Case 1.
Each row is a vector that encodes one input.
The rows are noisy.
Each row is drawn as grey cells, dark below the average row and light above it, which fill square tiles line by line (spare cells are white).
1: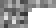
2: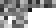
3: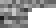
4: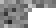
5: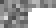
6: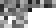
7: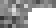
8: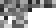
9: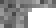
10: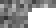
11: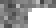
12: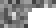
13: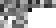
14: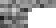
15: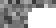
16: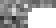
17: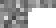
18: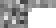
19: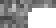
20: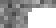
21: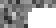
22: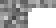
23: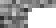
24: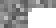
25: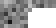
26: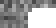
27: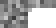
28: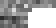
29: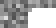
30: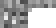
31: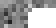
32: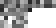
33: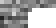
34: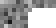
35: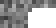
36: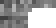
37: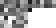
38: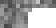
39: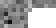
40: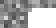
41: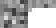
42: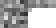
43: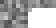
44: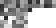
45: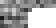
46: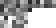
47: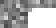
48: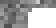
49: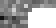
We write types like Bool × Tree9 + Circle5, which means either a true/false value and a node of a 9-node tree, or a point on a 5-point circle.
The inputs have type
Tree8 + Unit.
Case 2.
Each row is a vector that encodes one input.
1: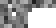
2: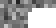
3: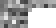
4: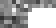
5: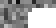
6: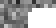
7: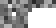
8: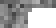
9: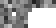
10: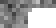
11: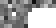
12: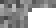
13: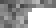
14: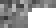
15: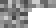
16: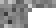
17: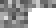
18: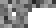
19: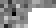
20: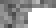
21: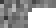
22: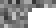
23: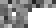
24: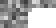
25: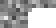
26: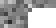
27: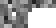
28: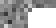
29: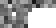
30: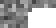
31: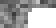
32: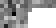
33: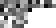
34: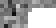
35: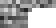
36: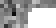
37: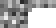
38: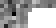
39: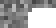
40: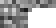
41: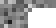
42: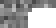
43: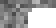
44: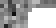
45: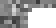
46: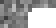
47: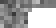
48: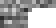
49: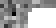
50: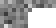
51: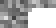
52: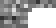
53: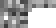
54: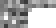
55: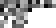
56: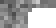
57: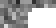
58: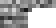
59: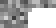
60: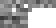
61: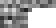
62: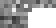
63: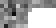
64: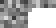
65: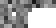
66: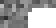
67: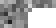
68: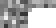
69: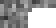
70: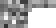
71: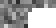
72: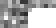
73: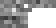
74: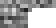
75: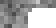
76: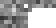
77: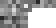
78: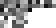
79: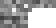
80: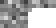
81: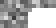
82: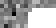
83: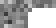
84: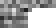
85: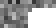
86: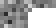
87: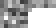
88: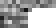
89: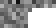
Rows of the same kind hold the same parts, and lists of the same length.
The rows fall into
2 kinds.
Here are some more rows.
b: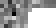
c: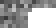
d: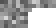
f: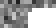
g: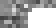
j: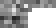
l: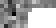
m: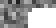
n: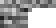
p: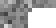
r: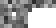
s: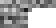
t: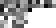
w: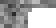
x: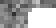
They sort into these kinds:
b, c, d, f, g, j, l, m, n, p, r, s, w, x
t

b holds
a node of a 10-node tree.
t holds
a fixed value.
